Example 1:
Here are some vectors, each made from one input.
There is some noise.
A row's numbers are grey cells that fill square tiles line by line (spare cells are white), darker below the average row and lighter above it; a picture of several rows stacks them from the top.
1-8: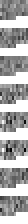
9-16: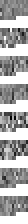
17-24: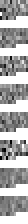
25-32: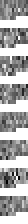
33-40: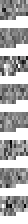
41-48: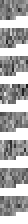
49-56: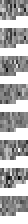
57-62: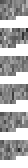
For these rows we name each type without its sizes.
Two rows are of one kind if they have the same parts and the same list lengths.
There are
2 kinds of row.
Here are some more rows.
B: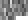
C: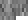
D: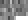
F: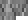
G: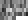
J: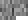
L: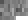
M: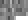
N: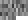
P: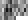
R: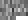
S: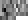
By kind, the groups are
B, C, D, F, G, J, L, M, N, R, S
P

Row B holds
a node of a tree.
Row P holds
a fixed value.
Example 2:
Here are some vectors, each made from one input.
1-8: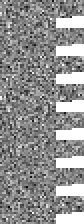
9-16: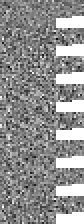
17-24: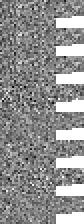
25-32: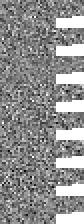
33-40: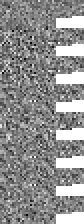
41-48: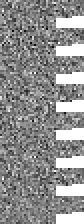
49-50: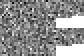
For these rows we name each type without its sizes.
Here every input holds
a node of a tree.
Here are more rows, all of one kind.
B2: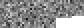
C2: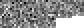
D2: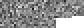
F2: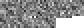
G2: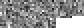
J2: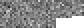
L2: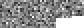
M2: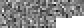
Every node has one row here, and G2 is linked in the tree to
F2.
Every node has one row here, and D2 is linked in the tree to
J2 and L2.
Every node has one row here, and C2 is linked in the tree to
B2.
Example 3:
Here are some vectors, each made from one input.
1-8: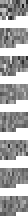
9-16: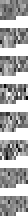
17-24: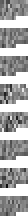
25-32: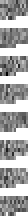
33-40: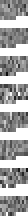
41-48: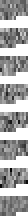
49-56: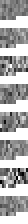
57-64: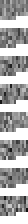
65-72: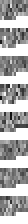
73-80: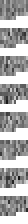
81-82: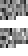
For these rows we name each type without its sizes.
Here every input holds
a node of a tree.
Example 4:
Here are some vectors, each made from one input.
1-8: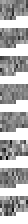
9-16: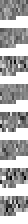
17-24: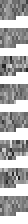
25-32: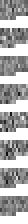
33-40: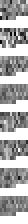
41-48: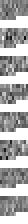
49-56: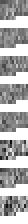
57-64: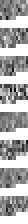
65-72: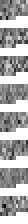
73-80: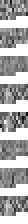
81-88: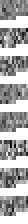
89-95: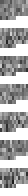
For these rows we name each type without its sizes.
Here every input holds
either a fixed value, or a node of a tree.
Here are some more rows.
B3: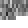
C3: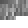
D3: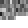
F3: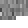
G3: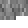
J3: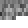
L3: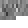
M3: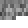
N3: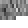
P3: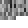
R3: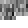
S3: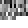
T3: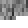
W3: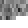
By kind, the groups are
B3, C3, D3, F3, G3, J3, L3, M3, N3, R3, T3, W3
P3, S3

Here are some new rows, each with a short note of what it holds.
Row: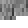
a node of a tree
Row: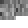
a node of a tree
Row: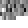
a fixed value
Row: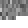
a node of a tree
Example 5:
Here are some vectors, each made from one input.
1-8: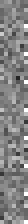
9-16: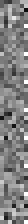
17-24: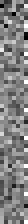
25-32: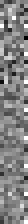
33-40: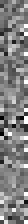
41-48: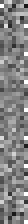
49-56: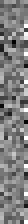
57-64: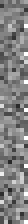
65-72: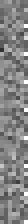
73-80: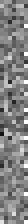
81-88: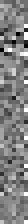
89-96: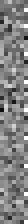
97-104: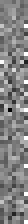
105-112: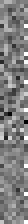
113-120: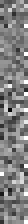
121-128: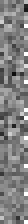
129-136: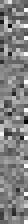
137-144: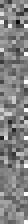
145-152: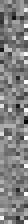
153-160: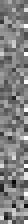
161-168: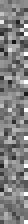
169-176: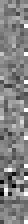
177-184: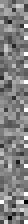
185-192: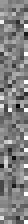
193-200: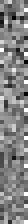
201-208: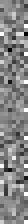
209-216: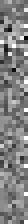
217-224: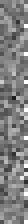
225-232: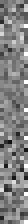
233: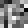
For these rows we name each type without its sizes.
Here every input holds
a label.
